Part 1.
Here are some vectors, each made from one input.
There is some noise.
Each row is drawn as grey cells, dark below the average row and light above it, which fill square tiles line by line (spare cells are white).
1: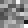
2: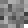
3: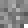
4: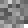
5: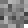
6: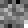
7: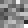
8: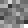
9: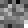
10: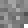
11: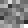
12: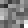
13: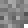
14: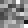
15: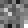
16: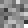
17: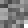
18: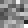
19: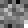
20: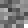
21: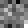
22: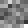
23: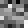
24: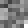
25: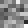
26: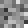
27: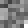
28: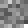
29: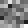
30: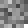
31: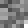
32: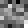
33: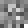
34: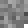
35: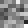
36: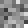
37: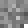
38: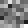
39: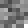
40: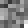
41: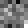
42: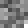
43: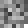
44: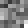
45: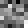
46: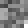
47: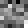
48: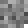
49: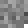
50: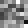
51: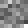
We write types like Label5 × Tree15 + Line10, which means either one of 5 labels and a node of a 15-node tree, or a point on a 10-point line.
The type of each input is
Line5.
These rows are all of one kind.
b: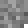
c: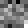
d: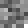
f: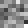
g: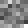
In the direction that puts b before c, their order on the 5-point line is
f, g, b, d, c.
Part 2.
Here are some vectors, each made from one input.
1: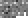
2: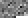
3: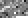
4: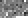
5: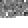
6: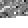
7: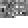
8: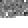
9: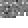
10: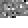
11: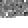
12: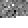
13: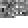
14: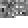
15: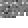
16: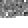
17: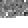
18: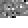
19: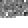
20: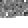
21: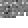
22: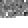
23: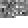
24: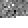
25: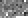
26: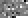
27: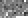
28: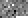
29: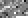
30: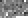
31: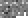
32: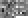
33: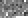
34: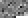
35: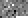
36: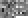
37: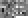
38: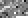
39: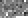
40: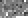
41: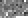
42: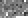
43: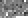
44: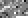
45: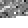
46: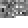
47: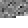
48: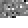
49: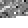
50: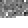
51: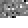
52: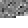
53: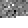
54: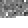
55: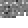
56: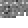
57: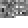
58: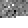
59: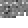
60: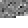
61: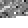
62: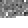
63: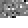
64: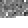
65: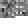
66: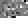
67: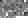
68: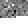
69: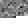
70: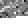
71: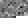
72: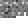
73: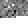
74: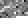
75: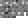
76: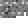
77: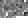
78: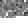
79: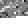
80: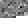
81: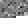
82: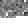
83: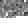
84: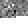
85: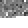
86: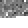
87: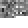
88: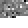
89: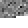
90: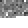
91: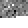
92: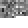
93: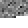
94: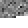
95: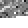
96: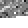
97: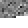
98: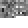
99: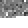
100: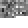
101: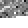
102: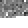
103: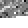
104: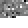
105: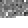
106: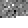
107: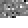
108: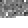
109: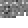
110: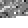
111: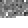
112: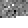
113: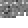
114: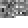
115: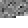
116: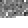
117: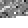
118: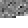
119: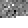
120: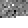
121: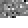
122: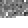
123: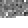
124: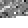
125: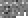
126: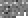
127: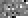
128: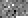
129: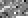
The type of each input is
Label7.
